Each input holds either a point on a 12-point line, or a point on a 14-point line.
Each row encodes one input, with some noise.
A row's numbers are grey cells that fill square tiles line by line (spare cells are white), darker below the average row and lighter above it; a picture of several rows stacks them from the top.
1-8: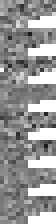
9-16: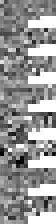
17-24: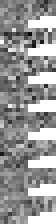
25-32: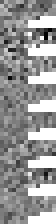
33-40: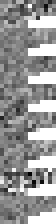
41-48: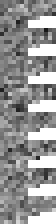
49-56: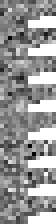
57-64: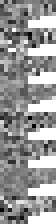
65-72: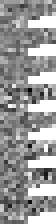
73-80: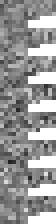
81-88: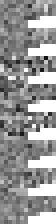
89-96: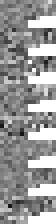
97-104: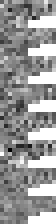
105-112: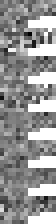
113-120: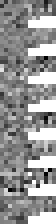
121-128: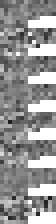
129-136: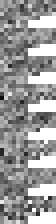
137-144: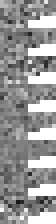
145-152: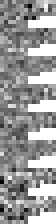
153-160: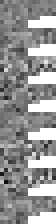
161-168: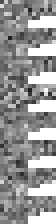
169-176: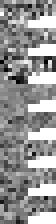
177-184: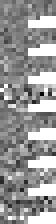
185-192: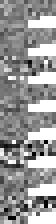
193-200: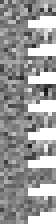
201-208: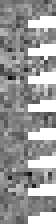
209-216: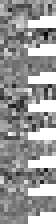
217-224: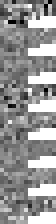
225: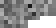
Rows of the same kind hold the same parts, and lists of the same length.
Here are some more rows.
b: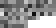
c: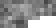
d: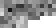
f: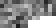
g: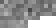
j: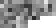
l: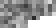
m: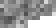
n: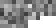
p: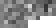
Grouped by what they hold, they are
b, d, j, l, m
c, f, g, n, p

